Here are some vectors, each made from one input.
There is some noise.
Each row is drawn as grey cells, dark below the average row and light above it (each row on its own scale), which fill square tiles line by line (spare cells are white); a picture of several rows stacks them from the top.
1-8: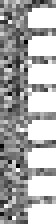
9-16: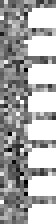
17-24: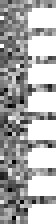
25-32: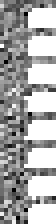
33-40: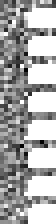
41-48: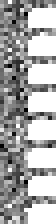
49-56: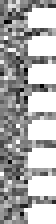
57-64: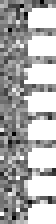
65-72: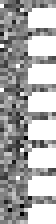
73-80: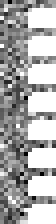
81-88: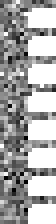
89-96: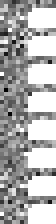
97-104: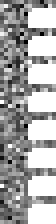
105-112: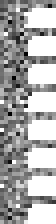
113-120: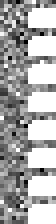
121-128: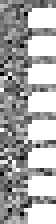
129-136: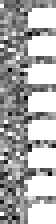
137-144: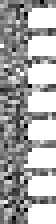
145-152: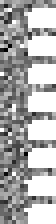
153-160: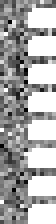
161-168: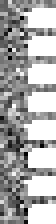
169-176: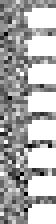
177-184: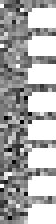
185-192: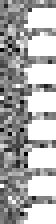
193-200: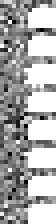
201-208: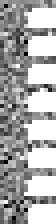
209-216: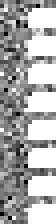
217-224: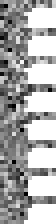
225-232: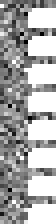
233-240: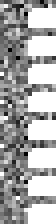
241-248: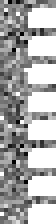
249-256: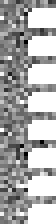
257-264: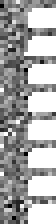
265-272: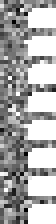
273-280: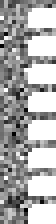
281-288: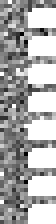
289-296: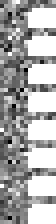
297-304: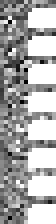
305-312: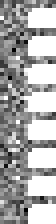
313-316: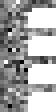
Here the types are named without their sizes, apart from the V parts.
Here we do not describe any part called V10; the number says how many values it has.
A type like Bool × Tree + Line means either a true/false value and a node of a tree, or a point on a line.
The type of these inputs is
Bool × Bool × Bool × Label × List(V10).
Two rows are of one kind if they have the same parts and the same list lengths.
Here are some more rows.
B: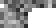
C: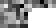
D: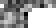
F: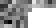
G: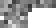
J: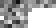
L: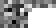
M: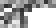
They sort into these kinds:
B, C, D, L
F, M
G, J

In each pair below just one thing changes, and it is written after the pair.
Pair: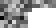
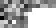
one of the three true/false values
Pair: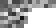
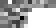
one of the three true/false values
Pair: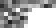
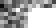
the value of V10 in item 2 of the list
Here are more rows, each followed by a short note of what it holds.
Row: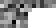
a label and three true/false values, together with the empty list
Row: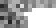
a label and three true/false values, together with a list of two items
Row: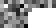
a label and three true/false values, together with the empty list
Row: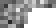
a label and three true/false values, together with a list of two items
